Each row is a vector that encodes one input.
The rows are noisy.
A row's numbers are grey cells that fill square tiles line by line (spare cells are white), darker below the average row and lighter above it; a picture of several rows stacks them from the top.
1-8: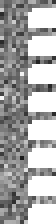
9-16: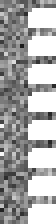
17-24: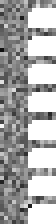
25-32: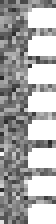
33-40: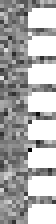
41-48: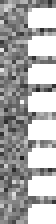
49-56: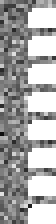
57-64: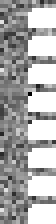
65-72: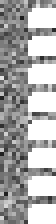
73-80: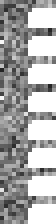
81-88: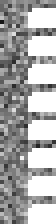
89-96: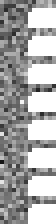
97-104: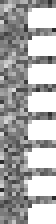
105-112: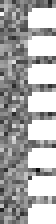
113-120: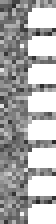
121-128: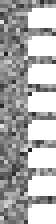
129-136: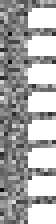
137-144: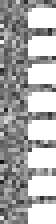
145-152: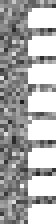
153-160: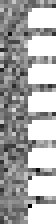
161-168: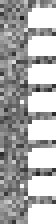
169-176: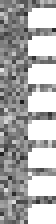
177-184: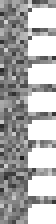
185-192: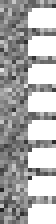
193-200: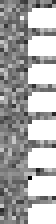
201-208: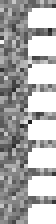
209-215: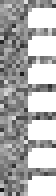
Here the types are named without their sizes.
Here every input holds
either a point on a circle, or four true/false values.
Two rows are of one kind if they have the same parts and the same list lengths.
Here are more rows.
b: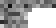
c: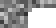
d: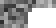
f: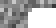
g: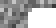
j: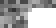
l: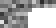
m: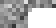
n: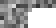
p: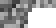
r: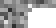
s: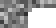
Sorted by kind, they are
b, j, r
c, d, f, g, l, m, n, p, s

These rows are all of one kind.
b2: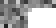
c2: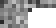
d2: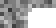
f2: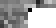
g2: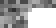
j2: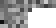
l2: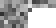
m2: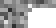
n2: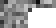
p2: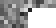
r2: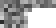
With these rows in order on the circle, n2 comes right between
c2 and f2.
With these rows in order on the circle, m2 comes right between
d2 and l2.
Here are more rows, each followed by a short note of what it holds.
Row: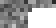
four true/false values
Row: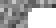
four true/false values
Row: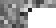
a point on a circle
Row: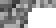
four true/false values
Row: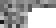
a point on a circle
